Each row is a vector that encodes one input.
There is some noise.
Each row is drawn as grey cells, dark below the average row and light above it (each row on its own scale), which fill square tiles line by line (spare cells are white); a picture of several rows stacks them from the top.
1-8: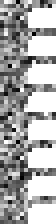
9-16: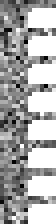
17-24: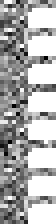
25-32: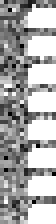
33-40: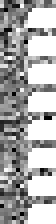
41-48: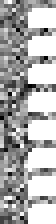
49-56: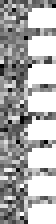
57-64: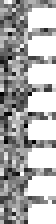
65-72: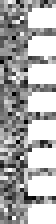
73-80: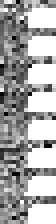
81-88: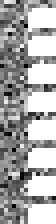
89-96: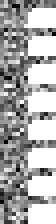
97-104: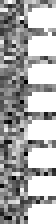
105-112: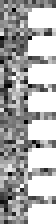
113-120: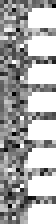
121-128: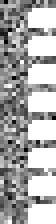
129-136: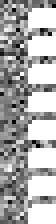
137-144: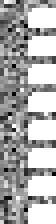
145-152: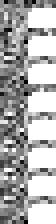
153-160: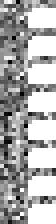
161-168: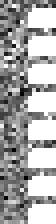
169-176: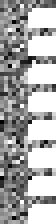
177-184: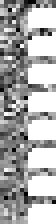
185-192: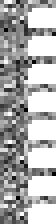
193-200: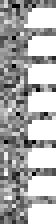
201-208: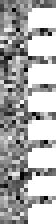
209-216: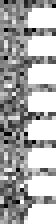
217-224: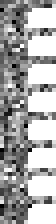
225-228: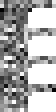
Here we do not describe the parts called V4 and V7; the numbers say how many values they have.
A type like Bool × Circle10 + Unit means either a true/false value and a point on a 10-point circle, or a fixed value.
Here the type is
Label5 + (Line6 + V7) × V4 + Line9.
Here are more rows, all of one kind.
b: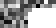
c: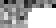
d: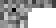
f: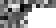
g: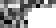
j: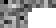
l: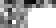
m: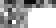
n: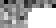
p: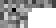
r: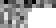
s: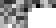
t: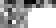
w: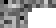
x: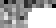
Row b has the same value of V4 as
f, g, j and w.
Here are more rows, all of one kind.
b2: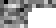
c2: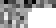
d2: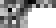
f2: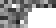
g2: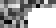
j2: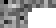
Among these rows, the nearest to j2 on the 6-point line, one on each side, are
b2 and c2.
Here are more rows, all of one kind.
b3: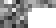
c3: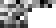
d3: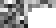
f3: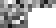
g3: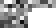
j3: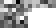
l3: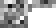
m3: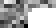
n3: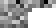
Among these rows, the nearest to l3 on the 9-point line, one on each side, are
f3 and g3.
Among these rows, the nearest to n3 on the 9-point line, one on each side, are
c3 and f3.
